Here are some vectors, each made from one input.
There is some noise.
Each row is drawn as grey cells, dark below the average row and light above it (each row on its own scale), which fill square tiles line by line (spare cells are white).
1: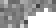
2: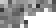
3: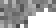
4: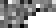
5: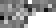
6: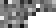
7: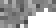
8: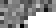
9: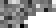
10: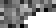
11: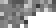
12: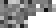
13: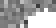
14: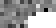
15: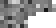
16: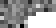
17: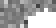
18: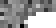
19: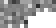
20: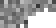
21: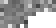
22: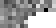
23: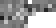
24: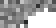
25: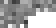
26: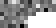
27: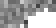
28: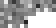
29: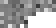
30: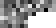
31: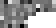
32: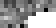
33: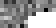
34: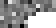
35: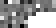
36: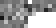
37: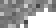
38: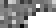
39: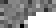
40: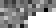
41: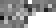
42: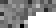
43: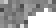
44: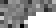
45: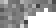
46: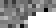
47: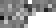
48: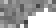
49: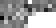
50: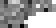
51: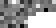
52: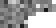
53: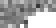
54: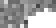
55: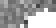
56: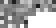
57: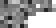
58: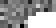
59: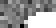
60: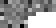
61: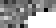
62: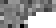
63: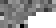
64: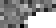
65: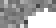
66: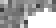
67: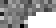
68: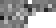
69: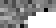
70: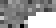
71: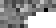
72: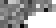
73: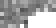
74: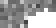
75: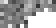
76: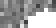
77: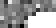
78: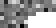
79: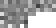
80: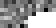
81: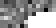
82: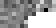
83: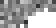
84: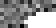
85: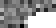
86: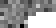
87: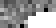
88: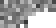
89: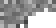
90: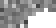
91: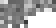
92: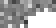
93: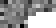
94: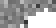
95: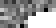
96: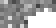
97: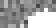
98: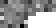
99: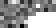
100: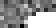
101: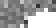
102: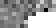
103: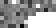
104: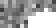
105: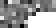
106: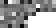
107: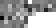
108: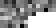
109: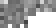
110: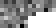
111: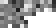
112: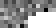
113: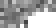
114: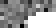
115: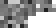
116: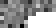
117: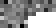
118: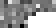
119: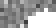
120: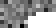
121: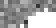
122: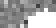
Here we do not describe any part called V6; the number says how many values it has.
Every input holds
a list of up to two items, each a true/false value and a value of V6.
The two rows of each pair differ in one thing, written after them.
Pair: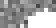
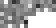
the true/false value in item 1 of the list
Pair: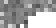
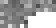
the value of V6 in item 2 of the list
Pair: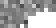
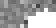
the true/false value in item 2 of the list
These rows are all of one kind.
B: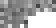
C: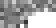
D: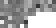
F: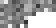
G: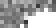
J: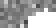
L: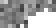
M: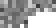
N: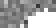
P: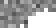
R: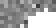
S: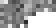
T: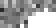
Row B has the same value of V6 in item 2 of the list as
J, M, N and T.
